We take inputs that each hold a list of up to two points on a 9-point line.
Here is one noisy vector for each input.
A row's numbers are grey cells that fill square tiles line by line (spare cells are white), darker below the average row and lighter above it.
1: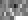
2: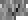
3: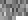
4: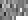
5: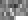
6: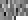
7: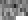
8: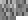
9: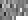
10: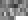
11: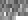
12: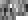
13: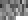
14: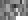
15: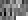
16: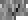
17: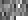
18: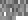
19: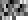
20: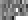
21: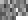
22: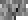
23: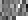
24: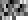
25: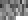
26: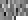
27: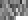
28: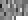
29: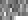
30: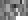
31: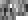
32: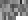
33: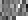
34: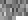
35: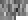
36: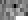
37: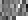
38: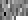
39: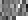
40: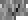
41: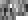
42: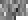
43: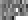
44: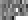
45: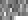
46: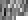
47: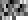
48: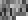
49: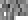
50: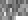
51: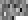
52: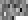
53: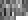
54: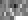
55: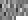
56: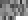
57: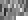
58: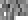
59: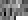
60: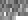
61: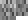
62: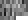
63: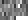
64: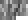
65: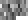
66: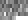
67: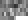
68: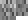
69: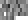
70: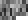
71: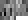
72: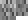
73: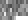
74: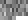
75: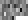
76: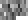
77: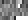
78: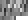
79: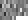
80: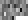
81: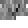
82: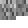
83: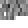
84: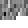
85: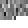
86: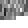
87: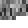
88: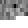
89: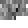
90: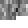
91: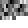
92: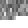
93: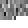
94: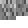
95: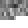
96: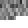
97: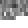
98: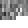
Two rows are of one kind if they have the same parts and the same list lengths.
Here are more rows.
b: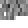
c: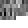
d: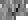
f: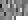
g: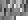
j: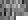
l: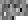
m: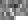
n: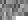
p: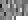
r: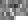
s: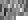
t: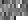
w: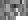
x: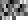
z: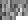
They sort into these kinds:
b, l
c, d, f, g, j, m, n, p, r, s, t, w, z
x

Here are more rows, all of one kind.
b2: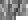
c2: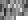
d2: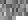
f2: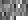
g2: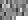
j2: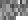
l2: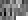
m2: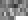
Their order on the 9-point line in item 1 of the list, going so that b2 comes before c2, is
b2, d2, m2, j2, g2, c2, l2, f2.
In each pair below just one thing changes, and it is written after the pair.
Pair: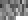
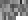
the place on the 9-point line in item 2 of the list
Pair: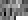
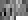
the place on the 9-point line in item 2 of the list
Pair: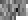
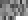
the place on the 9-point line in item 1 of the list
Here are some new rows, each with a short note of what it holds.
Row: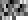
the empty list
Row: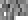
a list of one item
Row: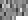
a list of two items
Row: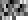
the empty list
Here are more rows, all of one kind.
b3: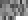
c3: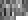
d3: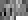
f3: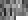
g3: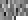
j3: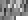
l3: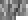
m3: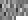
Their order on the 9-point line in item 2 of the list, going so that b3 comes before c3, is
d3, g3, j3, b3, f3, c3, l3, m3.
